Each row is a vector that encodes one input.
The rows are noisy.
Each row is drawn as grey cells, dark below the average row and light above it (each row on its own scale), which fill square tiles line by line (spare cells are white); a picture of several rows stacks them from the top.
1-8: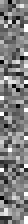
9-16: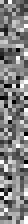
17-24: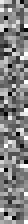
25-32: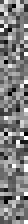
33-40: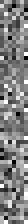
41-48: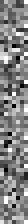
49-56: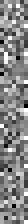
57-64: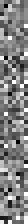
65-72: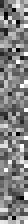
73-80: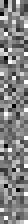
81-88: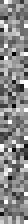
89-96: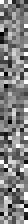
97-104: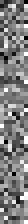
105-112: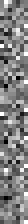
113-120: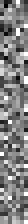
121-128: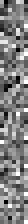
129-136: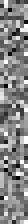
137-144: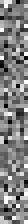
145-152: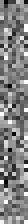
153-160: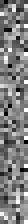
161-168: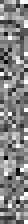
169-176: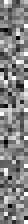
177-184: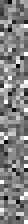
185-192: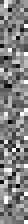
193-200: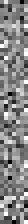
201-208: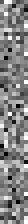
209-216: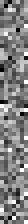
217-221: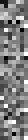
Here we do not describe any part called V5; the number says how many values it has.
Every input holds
a node of an 11-node tree, together with either a point on an 8-point circle and a true/false value, or a value of V5.
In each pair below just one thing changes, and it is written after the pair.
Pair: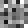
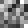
the true/false value
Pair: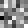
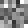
the node of the tree
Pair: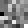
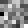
the place on the 8-point circle
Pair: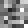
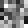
the true/false value
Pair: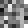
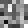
the place on the 8-point circle
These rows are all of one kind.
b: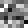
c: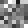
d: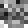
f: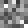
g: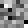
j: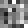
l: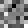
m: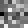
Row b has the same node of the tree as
d and m.
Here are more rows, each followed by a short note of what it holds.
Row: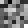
a node of an 11-node tree and a value of V5
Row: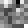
a point on an 8-point circle, a node of an 11-node tree and a true/false value
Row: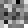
a point on an 8-point circle, a node of an 11-node tree and a true/false value
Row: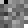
a node of an 11-node tree and a value of V5
